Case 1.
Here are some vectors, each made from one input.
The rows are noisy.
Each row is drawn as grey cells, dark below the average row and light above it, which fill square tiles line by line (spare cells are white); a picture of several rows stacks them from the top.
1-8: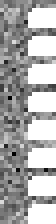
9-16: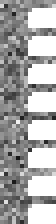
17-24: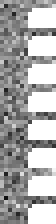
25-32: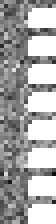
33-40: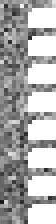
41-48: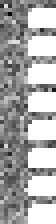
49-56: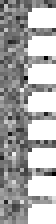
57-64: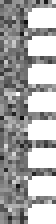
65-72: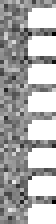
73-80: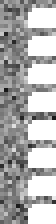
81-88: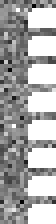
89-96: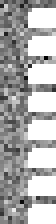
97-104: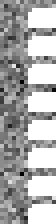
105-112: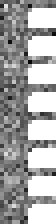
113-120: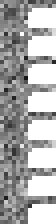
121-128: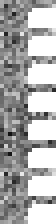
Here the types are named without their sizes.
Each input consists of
a point on a line, together with either a fixed value, or two labels.
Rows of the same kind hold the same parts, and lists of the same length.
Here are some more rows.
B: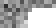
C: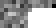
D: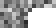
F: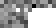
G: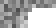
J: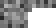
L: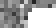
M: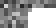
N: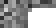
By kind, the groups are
B, G, L
C, D, F, J, M, N

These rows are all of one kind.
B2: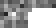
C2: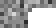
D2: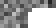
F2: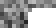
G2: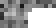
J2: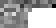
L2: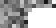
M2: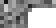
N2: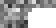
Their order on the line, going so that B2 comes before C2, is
M2, D2, B2, J2, G2, C2, N2, F2, L2.
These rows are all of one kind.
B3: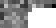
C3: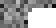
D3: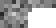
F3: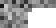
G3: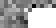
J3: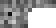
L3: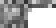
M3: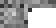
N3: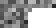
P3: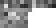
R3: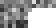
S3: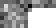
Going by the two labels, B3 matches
C3 and N3.
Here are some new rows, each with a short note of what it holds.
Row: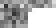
a point on a line
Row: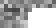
a point on a line
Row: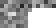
two labels and a point on a line
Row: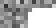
a point on a line
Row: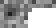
a point on a line
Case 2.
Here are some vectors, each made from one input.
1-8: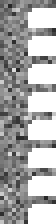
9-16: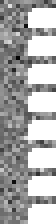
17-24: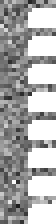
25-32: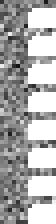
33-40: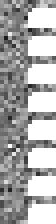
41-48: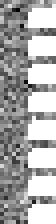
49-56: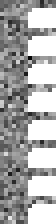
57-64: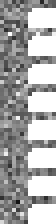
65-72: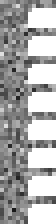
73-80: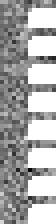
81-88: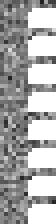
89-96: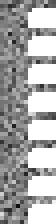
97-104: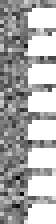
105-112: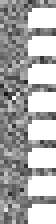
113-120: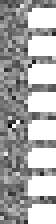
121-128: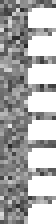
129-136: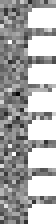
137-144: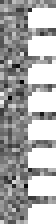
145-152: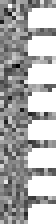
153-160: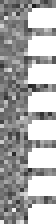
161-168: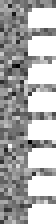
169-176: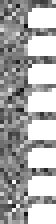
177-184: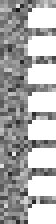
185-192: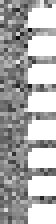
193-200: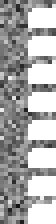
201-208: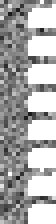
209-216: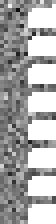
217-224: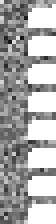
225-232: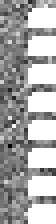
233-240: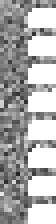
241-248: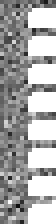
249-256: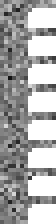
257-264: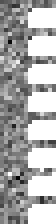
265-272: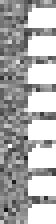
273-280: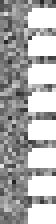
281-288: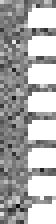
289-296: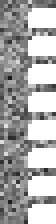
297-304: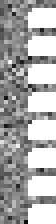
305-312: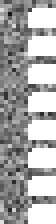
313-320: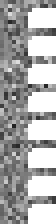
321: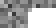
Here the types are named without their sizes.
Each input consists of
a point on a line, together with either a label, or a point on a line.
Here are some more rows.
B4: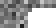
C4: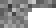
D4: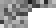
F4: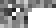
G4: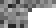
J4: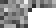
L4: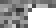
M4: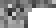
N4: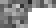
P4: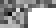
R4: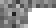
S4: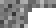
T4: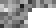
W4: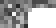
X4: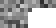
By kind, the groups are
B4, D4, G4, N4, R4, S4, T4
C4, F4, J4, L4, M4, P4, W4, X4

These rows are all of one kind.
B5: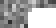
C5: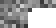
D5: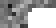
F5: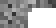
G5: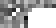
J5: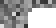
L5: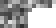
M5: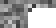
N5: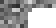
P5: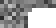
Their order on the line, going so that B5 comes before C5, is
G5, P5, J5, N5, D5, F5, B5, C5, M5, L5.
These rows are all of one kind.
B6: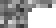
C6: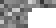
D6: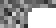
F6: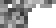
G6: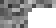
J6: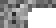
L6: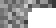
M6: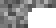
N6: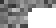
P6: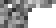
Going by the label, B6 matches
C6 and G6.
